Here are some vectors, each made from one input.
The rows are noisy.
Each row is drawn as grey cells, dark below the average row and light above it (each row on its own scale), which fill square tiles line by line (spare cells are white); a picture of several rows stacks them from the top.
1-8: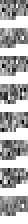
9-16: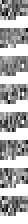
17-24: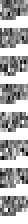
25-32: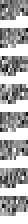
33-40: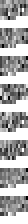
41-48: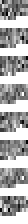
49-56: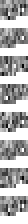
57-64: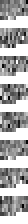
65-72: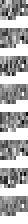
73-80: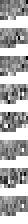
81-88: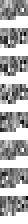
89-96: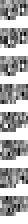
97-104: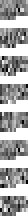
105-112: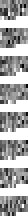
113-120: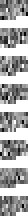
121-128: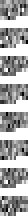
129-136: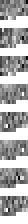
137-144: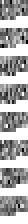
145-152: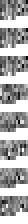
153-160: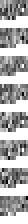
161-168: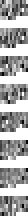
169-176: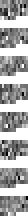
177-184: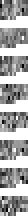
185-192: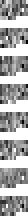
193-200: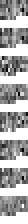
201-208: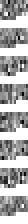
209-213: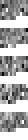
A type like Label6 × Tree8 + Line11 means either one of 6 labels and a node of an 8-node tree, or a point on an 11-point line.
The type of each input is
Bool × Bool × Bool + Line5 + List3(Line4).
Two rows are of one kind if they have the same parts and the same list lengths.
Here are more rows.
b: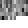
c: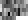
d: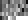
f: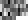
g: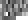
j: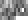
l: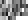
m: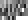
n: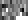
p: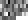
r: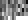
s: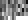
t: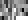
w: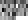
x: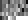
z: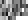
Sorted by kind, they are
b, t
c, f, g, p
d, r, s, x
j, l, m, z
n
w

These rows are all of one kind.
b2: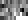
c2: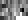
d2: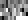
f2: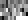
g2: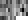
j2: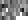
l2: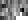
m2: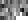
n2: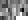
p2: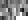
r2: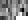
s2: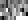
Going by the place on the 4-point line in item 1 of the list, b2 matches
c2, l2 and m2.
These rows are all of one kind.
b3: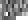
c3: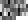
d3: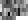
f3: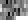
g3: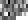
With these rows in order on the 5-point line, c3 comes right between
d3 and g3.
